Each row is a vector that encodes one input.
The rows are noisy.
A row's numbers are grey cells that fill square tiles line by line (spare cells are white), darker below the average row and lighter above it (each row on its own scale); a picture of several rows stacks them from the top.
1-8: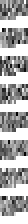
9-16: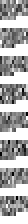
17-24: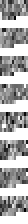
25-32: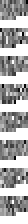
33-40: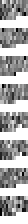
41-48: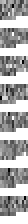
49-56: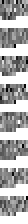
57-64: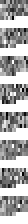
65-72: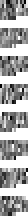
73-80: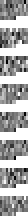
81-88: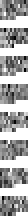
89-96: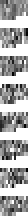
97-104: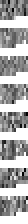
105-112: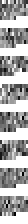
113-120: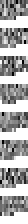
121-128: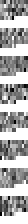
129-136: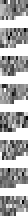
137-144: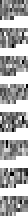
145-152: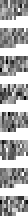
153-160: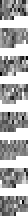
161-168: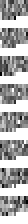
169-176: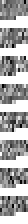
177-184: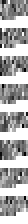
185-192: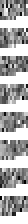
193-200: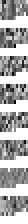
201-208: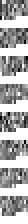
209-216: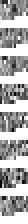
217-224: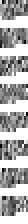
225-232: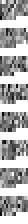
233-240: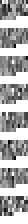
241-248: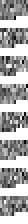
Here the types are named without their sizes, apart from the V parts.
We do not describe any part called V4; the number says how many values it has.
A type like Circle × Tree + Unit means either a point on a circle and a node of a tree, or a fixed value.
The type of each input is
(Bool × Bool × Bool × Bool + Line) × (Tree + V4) × V4.
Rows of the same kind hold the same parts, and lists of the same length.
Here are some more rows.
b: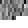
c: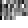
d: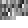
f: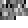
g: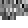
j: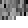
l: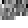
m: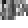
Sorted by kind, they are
b, f, j
c
d
g, l, m

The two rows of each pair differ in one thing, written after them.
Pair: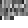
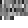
the node of the tree
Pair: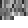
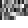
the place on the line
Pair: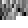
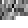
the value of V4
